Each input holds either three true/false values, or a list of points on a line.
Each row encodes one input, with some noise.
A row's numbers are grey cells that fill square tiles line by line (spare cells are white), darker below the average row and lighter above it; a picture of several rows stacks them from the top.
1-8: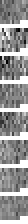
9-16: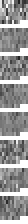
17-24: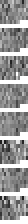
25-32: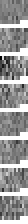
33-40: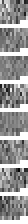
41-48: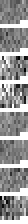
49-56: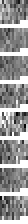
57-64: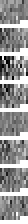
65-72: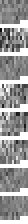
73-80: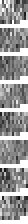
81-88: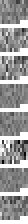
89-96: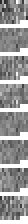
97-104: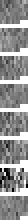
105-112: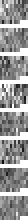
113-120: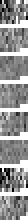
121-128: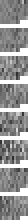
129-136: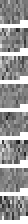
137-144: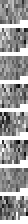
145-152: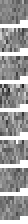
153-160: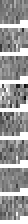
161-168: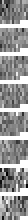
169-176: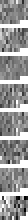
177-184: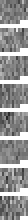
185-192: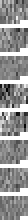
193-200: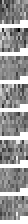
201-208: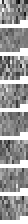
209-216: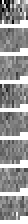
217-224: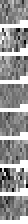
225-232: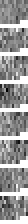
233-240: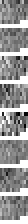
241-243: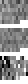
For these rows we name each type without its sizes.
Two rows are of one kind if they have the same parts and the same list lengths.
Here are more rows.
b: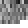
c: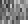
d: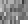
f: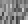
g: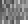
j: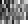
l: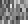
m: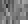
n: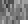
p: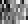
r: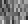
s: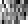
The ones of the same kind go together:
b, f, g, j
c, l, m, n, s
d, p
r

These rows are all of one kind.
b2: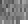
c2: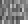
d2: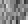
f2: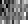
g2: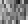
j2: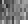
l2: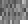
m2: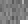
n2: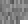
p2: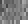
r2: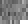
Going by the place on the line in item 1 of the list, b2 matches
d2, f2 and g2.
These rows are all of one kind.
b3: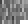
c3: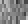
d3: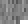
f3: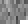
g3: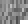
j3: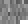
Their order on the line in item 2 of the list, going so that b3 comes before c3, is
j3, g3, b3, d3, c3, f3.
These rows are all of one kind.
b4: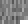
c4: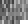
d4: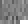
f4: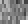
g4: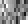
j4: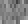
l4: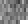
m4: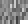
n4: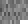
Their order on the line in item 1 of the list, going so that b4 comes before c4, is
d4, g4, j4, l4, b4, c4, f4, m4, n4.
